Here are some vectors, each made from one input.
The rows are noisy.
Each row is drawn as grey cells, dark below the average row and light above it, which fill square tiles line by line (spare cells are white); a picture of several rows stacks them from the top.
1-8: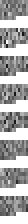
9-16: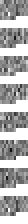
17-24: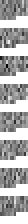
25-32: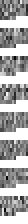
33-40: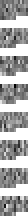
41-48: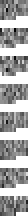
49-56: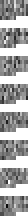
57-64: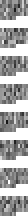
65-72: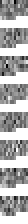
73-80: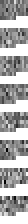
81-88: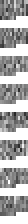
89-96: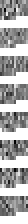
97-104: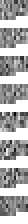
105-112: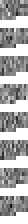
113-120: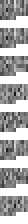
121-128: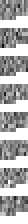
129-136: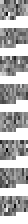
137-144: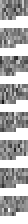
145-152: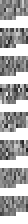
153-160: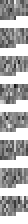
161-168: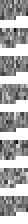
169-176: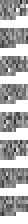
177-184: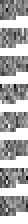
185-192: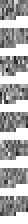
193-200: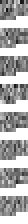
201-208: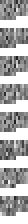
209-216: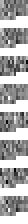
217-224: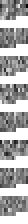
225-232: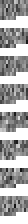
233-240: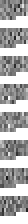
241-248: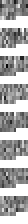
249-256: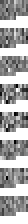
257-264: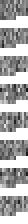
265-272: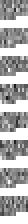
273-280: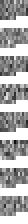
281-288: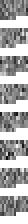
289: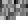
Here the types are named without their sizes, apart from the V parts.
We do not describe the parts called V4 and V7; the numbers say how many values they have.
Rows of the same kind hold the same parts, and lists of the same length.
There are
3 kinds of row.
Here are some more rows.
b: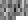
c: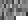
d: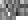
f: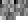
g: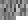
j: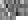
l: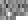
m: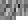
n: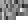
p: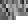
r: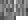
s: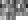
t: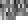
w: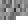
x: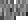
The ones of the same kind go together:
b, d, g, j, l, m, n, w
c, p, r, x
f, s, t

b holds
a true/false value and a value of V7.
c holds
a point on a line and a node of a tree.
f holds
a value of V4.
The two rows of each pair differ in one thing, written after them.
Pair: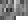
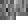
the node of the tree
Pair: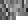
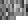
the node of the tree
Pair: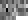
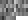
the node of the tree
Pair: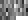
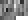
the place on the line
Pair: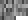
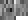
the place on the line
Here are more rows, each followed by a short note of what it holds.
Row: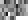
a true/false value and a value of V7
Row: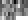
a value of V4
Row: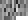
a true/false value and a value of V7
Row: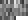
a point on a line and a node of a tree
